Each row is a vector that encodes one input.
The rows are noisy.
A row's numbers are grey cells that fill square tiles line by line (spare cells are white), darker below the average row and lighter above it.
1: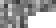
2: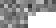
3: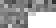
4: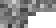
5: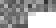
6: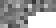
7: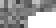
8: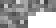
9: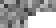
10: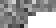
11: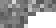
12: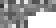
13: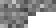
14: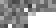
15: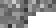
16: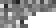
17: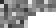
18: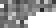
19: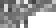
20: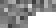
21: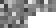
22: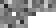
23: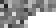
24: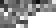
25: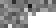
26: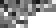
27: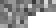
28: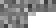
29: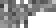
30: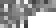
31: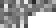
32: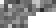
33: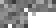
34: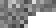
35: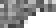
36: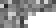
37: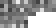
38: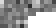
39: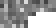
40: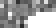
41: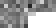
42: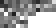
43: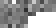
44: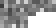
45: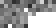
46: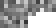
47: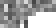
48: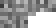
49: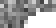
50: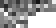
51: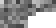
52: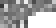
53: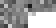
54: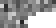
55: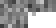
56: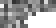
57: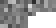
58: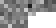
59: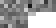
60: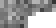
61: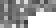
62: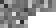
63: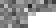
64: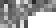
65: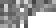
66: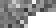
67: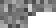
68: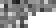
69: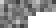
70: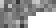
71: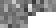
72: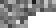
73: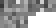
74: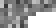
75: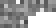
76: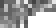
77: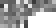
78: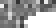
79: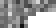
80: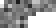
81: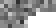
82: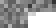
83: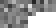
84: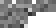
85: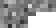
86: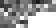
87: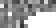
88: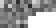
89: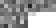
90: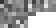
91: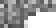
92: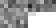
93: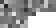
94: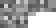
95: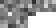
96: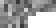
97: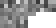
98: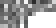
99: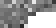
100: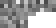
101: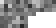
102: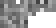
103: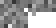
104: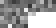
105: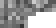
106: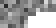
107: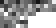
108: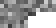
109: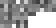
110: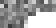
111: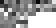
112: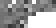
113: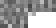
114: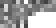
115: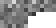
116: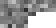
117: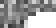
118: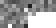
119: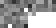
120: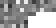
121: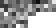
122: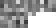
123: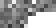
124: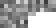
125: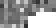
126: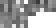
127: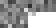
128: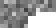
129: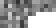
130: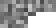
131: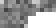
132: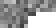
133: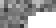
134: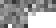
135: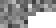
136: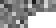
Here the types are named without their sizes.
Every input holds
a list of points on a line.
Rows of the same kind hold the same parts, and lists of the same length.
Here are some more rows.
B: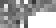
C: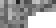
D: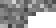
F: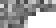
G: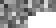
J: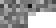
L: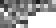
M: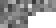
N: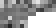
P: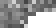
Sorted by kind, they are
B, J
C, D, F, G, M, N, P
L

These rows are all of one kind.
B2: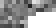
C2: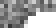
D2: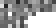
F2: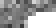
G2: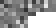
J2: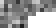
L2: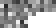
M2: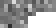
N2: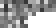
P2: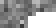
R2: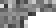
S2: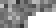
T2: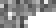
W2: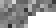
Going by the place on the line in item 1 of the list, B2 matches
F2, P2, S2 and T2.
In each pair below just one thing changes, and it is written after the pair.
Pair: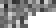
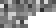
the place on the line in item 1 of the list
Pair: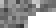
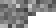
the place on the line in item 1 of the list
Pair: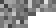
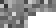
the place on the line in item 1 of the list
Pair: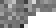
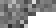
the place on the line in item 2 of the list
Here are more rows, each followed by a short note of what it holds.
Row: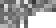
a list of one item
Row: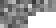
a list of two items
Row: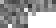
a list of one item
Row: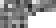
a list of two items
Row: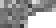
a list of two items
